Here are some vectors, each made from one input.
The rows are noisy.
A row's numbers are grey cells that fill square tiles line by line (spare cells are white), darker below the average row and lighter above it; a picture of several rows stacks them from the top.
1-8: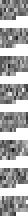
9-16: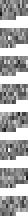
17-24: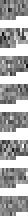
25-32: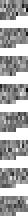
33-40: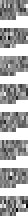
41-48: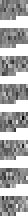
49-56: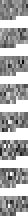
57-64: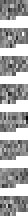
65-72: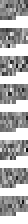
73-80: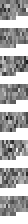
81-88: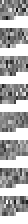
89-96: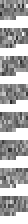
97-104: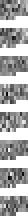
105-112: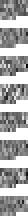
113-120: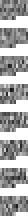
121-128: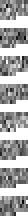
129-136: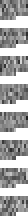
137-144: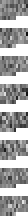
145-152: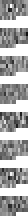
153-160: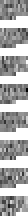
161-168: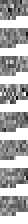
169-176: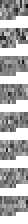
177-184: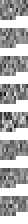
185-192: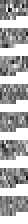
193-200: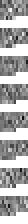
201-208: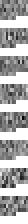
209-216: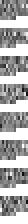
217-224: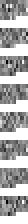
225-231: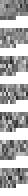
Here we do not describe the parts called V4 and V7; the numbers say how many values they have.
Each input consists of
either a point on a 6-point line and a value of V7, or a list of up to two items, each a true/false value and a value of V4.
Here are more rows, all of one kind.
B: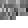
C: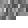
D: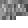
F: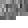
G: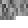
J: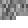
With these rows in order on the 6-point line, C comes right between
D and J.
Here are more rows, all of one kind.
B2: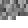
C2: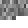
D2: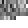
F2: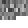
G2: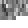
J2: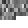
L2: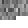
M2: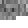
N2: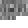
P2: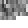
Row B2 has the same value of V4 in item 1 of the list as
G2, M2, N2 and P2.
